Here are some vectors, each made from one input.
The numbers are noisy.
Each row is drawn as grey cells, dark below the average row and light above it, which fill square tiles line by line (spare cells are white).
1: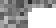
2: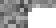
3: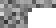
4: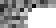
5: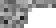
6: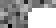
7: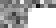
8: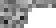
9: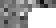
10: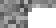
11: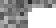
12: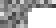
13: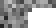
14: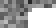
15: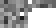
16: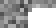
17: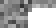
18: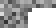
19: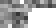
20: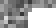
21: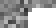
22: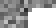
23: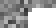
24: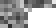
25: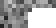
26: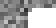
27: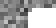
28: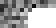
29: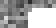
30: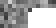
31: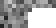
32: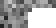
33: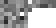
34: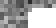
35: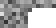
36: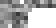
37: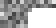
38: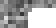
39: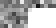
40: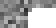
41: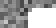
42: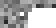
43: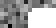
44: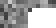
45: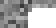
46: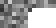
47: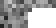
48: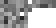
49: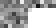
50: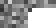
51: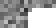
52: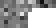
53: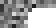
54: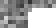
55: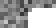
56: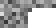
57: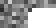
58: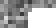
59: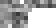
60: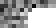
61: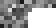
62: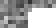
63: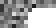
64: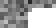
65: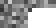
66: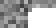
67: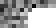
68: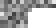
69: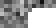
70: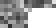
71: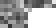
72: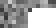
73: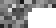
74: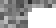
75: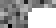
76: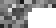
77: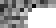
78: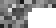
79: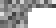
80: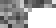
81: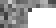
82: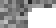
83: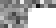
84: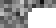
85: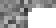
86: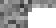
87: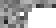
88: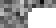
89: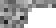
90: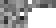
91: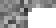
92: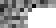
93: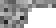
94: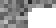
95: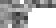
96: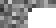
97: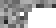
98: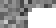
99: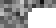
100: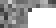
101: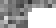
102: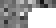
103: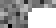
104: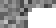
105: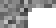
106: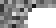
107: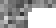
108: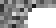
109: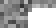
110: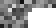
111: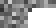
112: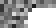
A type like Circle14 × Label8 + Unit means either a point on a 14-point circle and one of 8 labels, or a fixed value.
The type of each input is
Line6 + Line9 + Line11.
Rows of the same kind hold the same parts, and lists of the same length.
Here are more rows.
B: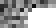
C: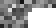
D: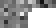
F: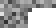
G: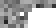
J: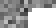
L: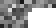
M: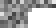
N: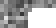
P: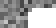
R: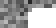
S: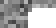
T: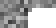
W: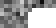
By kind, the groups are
B, C, L
D, F, G, M, W
J, N, P, R, S, T

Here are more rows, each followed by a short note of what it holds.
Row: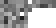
a point on an 11-point line
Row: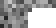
a point on a 6-point line
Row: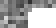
a point on a 9-point line
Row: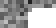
a point on a 9-point line
